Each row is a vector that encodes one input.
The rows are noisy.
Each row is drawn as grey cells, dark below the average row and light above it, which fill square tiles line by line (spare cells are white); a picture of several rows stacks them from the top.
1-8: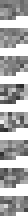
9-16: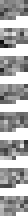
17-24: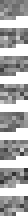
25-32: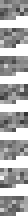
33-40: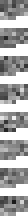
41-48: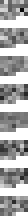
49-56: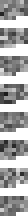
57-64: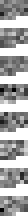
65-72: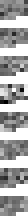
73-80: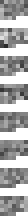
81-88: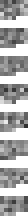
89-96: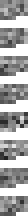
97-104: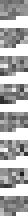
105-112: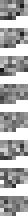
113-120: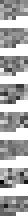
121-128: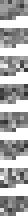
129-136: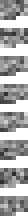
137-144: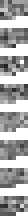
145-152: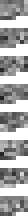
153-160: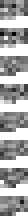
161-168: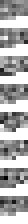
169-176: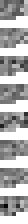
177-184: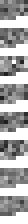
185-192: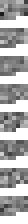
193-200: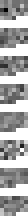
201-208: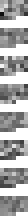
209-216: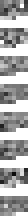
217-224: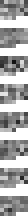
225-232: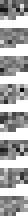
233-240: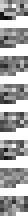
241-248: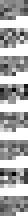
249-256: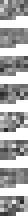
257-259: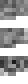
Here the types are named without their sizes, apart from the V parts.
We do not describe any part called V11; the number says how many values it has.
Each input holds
a list of items, each a true/false value and a value of V11.
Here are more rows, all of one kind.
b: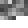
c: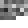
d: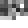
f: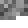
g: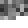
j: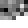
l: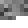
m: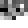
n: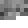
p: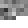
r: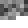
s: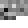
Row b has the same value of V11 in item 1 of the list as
g and r.
